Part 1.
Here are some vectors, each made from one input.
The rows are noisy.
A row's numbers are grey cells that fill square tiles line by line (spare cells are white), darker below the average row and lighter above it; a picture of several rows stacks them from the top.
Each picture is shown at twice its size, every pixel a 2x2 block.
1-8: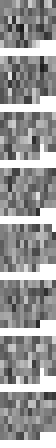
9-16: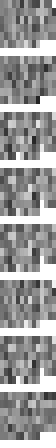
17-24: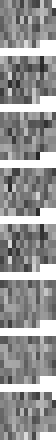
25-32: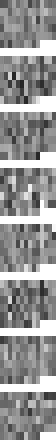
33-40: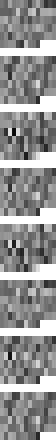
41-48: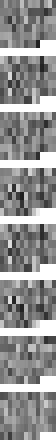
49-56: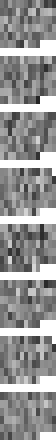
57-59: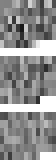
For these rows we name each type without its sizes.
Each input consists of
a point on a line.
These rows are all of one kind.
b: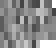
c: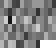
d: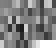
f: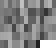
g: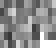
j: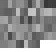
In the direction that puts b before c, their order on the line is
g, b, j, c, f, d.
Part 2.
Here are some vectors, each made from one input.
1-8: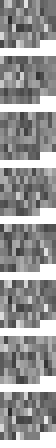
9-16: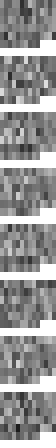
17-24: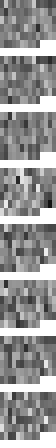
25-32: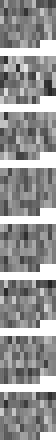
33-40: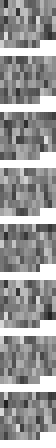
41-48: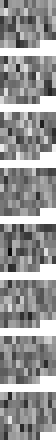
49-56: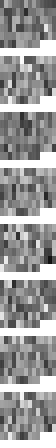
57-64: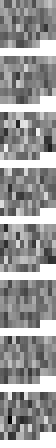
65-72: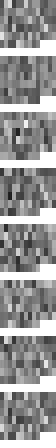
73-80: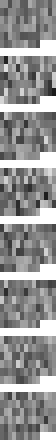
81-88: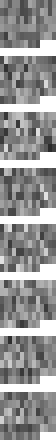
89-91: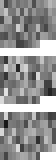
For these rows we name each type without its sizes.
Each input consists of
a point on a line.
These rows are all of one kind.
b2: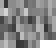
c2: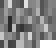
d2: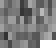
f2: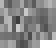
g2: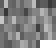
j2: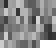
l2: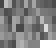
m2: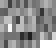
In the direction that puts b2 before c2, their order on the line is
j2, b2, f2, m2, d2, g2, l2, c2.
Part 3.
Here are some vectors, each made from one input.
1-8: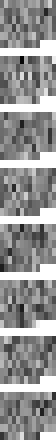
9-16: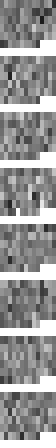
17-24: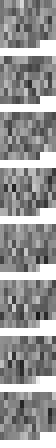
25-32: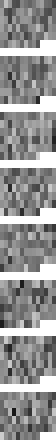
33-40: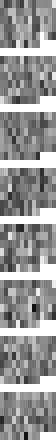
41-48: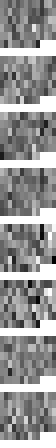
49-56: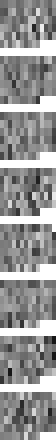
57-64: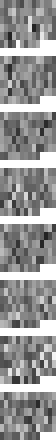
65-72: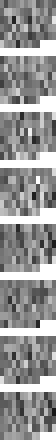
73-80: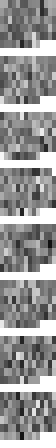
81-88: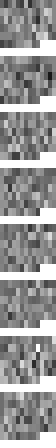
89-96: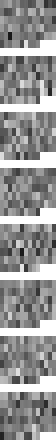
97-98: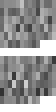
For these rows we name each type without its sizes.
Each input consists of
a point on a circle.
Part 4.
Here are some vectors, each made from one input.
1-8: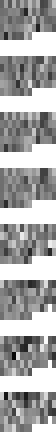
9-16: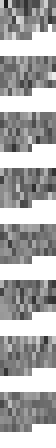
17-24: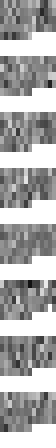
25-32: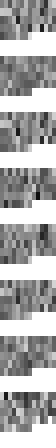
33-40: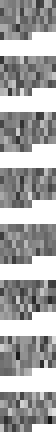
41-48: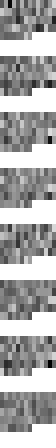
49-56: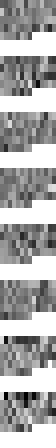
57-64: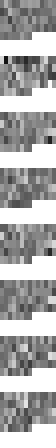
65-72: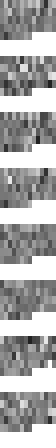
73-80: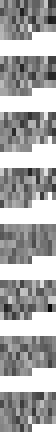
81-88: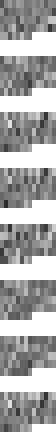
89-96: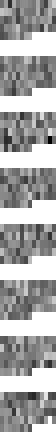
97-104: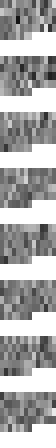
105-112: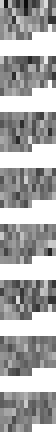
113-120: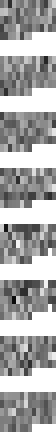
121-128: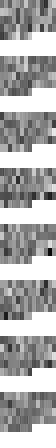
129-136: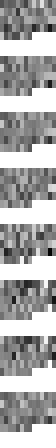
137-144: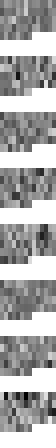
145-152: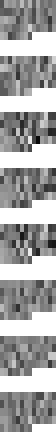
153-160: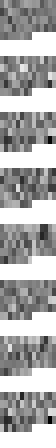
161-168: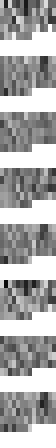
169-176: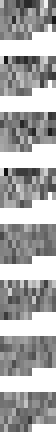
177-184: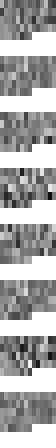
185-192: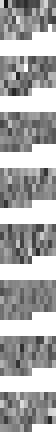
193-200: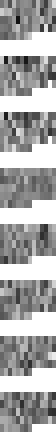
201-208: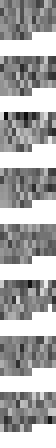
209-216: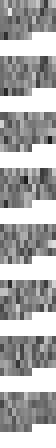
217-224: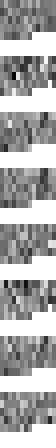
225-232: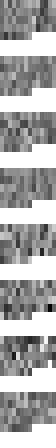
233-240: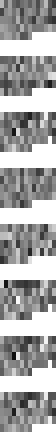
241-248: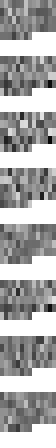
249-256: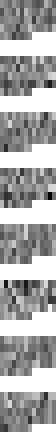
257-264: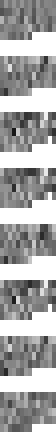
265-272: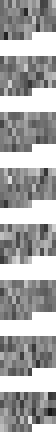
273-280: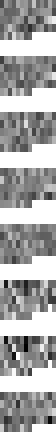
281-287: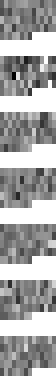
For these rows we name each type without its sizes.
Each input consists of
a node of a tree.
